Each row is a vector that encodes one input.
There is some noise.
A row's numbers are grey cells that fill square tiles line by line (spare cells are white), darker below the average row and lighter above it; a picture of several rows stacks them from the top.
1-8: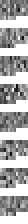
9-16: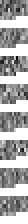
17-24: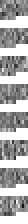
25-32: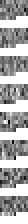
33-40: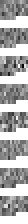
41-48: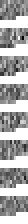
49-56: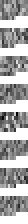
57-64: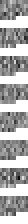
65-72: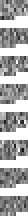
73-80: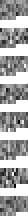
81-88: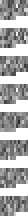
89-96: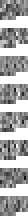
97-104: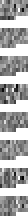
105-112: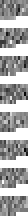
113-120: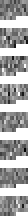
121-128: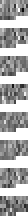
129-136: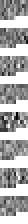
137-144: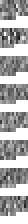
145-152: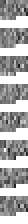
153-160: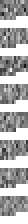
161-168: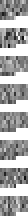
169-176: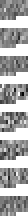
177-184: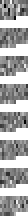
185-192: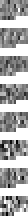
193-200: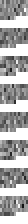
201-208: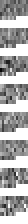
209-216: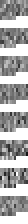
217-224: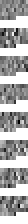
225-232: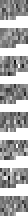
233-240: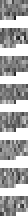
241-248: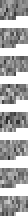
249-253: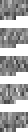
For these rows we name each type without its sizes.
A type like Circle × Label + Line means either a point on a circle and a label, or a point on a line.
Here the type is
List(Line).
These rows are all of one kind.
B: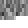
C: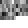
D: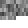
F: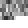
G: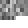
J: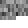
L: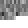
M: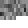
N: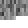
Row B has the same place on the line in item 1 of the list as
L, M and N.
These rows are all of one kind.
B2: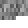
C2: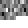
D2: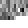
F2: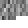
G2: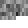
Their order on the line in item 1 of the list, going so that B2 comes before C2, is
D2, F2, B2, G2, C2.
